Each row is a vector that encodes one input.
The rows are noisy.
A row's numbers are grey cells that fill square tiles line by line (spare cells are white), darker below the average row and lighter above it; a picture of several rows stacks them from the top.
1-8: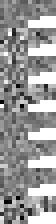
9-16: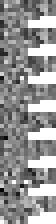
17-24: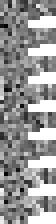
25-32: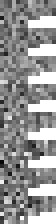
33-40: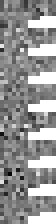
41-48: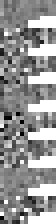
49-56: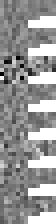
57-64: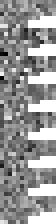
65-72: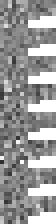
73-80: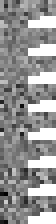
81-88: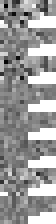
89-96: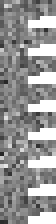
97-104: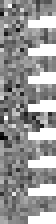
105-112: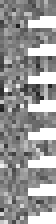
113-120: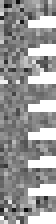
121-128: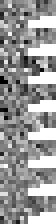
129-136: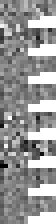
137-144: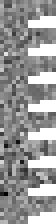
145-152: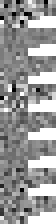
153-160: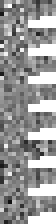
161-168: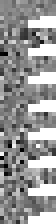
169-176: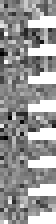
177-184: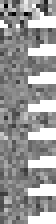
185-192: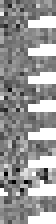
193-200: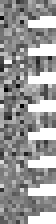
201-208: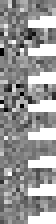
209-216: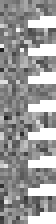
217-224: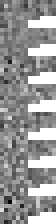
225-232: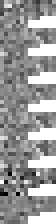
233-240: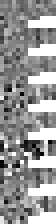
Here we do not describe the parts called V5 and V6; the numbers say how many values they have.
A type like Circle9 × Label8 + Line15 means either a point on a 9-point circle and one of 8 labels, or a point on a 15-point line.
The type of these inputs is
Circle8 × V5 + List2(Bool × V6).
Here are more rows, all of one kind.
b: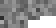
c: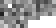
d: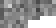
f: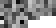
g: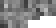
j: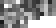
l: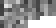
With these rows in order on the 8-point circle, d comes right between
b and c.
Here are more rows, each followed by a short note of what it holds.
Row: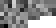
a point on an 8-point circle and a value of V5
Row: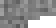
a list of two items
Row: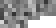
a point on an 8-point circle and a value of V5
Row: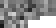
the empty list
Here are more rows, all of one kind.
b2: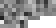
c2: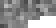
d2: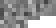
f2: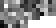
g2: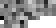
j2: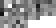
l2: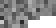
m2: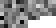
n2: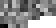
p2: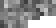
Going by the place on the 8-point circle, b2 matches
f2, g2, m2 and n2.
